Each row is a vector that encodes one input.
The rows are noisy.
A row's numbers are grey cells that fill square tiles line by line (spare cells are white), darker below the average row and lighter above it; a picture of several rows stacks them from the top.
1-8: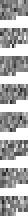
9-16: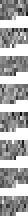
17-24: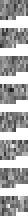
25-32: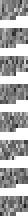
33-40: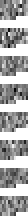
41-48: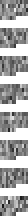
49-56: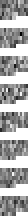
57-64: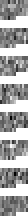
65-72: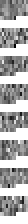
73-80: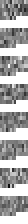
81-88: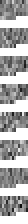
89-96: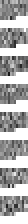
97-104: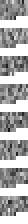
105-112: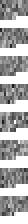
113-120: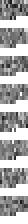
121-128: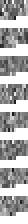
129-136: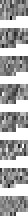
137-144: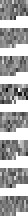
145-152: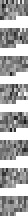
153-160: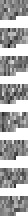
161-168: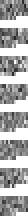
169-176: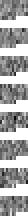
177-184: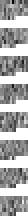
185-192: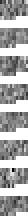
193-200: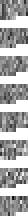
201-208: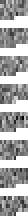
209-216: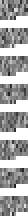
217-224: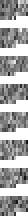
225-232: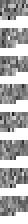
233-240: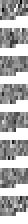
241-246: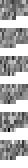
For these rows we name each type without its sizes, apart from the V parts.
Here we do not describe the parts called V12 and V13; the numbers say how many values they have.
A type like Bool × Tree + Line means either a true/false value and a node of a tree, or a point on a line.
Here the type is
(Bool × Bool × Bool + Unit) × Label + V12 × V13.
